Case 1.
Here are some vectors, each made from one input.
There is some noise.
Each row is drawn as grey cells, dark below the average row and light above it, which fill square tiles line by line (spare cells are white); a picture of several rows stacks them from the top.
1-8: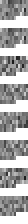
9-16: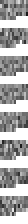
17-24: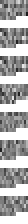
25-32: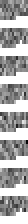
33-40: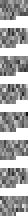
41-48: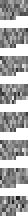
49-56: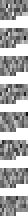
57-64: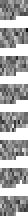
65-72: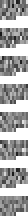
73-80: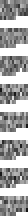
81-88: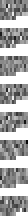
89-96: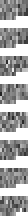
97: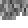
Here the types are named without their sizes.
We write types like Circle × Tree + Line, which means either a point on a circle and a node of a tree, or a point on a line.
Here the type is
Line + Tree.
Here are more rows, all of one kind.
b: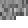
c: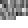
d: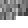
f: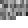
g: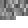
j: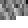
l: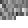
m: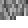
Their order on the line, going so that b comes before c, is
d, g, j, m, b, l, c, f.
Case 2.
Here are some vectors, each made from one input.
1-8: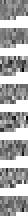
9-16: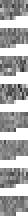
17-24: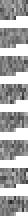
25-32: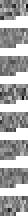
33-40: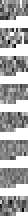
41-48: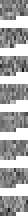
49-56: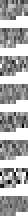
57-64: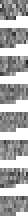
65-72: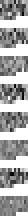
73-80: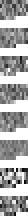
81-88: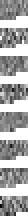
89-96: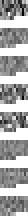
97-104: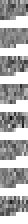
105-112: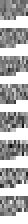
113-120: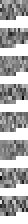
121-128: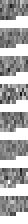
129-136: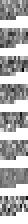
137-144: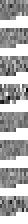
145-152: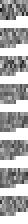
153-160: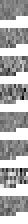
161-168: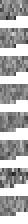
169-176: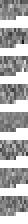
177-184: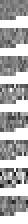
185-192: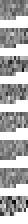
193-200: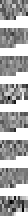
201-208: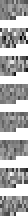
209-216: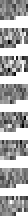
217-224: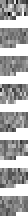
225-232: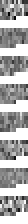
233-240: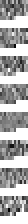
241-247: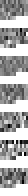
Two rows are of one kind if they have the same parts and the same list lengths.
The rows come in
3 kinds.
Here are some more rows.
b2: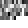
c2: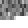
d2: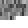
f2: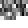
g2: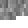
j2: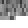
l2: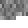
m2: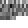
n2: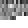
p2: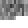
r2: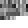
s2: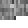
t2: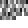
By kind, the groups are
b2, g2, l2, m2, p2, r2
c2, d2, f2, j2, n2, s2
t2

